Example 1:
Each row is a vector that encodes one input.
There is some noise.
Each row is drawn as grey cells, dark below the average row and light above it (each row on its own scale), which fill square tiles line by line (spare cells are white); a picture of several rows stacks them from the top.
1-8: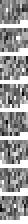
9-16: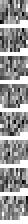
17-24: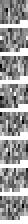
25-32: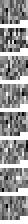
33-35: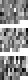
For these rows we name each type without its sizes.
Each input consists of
a point on a line.
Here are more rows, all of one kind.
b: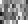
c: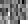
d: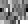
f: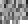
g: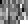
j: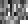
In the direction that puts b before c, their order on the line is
g, d, f, b, j, c.
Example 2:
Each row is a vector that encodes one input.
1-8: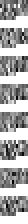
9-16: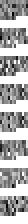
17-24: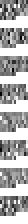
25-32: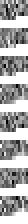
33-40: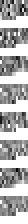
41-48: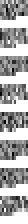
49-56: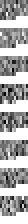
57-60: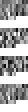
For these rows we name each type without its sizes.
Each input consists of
a label.
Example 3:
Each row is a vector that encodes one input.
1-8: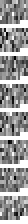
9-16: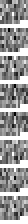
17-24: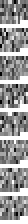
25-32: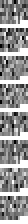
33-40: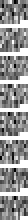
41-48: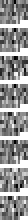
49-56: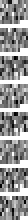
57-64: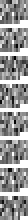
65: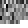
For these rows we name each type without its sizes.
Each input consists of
a point on a line.
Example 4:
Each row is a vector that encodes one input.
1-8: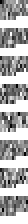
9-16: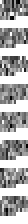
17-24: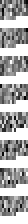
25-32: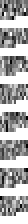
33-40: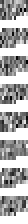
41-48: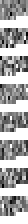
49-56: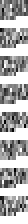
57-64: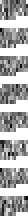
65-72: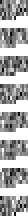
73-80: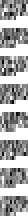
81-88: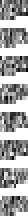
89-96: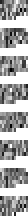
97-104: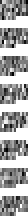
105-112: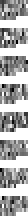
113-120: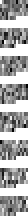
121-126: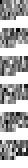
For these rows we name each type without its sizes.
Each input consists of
a point on a line.
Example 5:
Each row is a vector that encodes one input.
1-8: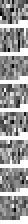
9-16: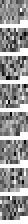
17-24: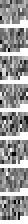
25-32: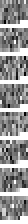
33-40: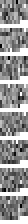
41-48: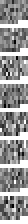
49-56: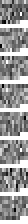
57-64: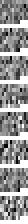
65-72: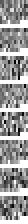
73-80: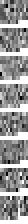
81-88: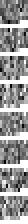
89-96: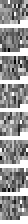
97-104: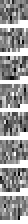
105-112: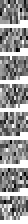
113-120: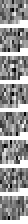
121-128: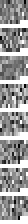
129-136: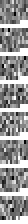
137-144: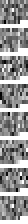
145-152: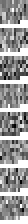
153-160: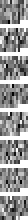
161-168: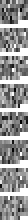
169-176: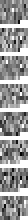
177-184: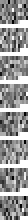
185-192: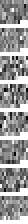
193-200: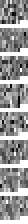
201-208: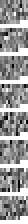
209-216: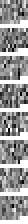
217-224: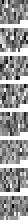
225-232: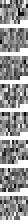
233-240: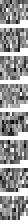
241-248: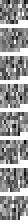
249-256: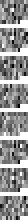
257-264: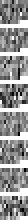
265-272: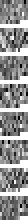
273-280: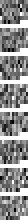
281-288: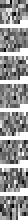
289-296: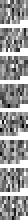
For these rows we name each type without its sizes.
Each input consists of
a label.
